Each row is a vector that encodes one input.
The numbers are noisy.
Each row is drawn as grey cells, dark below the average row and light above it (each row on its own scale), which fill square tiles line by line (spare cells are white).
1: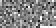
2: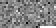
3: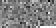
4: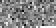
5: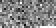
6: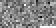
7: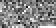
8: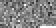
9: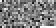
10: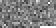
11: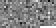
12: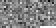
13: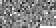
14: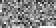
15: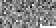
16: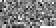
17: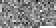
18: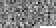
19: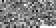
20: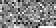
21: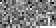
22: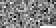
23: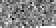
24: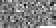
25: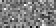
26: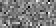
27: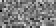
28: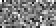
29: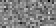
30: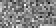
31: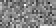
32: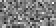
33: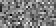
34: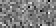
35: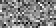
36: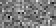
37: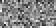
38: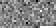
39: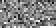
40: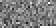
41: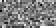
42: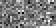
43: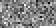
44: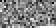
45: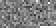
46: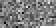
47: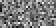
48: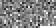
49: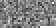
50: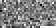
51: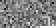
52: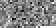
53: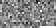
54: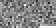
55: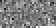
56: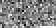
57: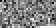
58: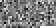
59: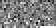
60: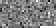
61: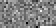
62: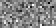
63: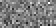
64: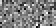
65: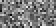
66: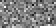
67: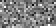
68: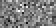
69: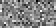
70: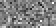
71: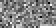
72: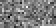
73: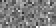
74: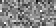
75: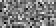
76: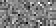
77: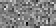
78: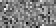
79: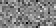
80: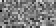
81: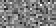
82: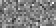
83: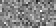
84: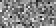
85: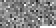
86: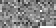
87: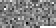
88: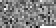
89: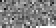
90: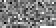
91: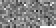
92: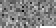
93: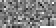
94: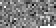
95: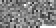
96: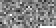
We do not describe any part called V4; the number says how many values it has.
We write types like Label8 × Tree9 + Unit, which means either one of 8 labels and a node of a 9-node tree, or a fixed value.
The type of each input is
(Line5 + Line6) × V4.
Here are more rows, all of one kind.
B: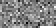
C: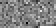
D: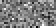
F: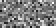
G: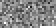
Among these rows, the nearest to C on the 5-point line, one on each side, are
B and F.
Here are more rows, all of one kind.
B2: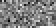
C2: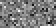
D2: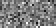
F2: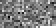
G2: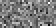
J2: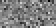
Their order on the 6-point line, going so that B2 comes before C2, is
F2, B2, C2, D2, J2, G2.
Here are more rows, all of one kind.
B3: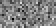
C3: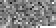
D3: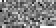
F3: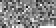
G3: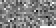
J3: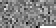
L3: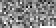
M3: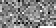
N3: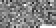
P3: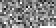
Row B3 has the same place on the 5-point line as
F3, N3 and P3.
